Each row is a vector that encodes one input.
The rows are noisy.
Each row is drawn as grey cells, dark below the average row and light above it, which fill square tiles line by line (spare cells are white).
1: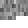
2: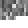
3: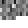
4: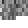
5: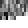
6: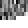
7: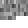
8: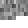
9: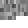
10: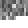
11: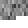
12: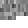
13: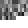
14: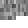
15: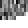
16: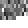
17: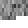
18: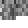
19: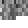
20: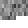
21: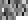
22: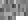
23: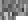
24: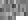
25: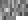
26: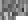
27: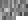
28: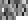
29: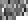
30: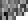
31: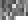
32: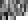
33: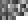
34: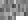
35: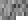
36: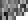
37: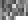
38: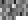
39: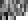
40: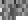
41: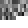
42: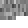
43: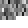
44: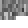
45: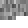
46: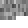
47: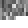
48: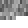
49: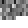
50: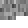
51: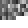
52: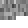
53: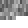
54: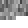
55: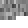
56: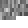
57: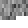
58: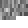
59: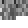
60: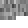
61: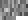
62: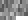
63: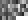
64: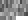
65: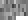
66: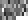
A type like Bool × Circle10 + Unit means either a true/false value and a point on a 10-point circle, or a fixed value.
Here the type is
Bool × Bool × Bool + Tree7.
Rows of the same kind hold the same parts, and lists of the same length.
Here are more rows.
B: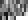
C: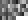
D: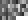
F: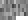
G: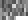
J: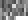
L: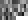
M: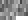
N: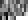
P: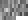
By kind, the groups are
B, C, D, L, N
F, G, J, M, P

